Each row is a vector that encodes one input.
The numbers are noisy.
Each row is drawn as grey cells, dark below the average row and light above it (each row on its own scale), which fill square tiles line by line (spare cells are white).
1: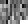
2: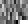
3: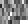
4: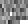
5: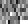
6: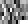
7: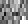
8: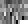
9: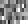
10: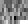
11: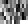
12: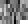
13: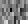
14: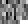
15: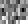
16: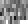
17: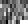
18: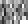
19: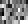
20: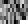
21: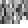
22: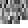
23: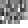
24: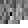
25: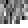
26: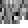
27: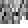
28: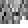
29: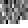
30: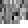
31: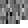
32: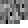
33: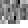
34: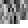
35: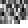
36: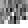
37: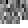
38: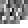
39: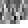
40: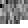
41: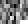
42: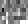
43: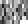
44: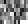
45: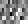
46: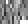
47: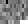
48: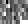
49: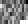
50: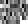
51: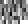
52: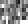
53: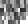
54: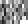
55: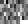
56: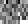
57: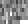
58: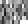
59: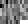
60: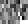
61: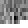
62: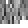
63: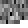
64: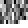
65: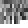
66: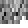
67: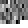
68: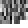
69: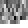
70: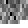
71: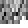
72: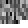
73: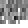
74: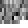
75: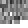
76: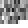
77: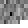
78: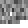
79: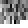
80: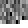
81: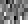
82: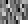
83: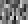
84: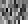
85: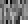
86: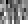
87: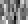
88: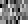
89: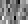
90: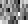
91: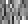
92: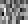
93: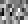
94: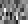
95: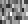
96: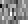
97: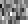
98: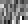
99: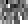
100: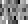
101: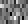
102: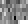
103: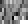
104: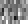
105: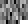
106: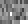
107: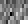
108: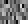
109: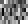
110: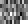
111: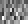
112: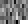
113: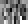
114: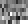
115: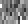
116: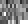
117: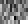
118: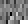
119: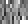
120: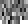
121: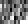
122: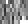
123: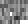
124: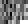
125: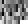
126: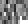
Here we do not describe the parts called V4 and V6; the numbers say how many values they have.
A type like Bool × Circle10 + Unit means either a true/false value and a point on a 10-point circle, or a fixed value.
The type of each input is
Line5 × (Tree7 + Unit) × V6 + V4.
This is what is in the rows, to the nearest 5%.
About 85% of them hold a point on a 5-point line and a value of V6, together with either a fixed value, or a node of a 7-node tree. The rest hold a value of V4.
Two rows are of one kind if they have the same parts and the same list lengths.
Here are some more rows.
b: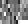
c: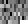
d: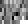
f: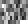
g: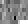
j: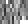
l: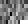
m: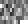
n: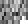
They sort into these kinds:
b, g
c, f, l, m
d, j, n

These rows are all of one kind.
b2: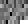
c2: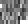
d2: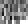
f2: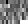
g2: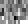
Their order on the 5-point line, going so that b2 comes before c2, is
f2, b2, c2, d2, g2.
